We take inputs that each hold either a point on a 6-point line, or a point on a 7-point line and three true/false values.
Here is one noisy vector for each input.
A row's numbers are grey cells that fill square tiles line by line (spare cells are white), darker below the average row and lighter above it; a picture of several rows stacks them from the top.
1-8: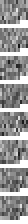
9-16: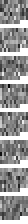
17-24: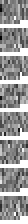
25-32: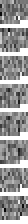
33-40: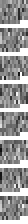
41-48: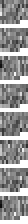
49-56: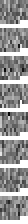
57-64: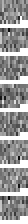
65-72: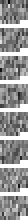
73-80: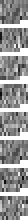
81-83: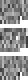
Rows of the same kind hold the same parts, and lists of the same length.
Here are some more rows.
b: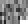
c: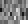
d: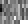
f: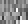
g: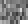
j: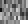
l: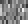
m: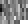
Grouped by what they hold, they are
b, c, d, f, j, m
g, l

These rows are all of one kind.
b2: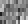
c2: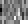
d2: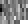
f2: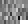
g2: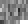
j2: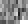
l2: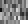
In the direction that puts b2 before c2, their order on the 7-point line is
j2, b2, g2, l2, c2, f2, d2.
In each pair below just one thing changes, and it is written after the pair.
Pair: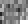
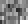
the place on the 7-point line
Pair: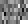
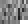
one of the three true/false values
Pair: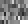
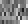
the place on the 7-point line
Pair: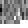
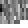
the place on the 7-point line
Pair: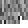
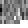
one of the three true/false values
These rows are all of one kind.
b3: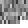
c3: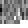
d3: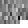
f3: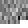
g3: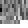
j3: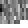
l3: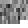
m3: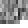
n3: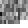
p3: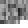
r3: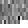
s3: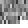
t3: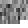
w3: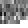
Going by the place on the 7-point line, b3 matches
m3, n3 and s3.
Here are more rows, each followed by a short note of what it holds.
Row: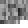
a point on a 7-point line and three true/false values
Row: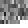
a point on a 7-point line and three true/false values
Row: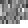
a point on a 6-point line
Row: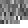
a point on a 7-point line and three true/false values
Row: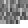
a point on a 6-point line
